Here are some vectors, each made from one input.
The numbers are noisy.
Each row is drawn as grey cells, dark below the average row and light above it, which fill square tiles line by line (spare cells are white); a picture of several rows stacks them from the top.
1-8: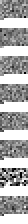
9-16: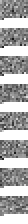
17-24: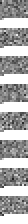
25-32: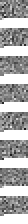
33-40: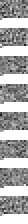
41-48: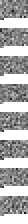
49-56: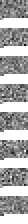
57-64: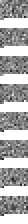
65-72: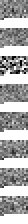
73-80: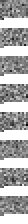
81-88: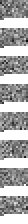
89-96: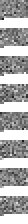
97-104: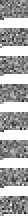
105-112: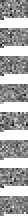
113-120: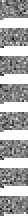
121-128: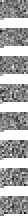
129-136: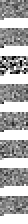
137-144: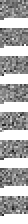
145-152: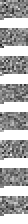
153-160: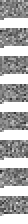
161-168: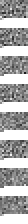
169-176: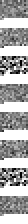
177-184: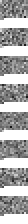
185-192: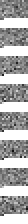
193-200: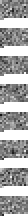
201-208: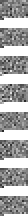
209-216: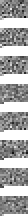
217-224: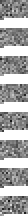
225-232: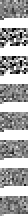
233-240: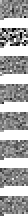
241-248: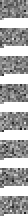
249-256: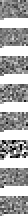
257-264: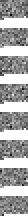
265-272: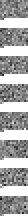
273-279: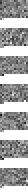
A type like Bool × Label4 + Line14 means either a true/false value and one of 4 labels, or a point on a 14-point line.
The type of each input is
List2(Circle10).
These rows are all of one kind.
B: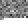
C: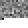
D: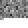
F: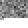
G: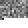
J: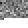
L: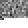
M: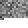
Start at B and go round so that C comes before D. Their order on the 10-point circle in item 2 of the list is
B, C, G, F, J, M, L, D.
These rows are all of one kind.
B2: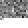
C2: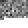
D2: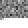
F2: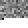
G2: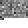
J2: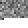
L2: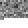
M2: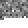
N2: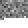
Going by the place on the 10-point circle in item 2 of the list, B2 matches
C2, F2 and M2.
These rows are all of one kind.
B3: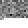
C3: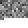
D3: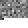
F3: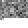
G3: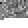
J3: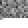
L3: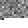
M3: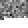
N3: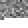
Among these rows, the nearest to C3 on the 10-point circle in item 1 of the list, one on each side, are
J3 and M3.
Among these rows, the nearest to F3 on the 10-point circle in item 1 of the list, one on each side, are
B3 and G3.
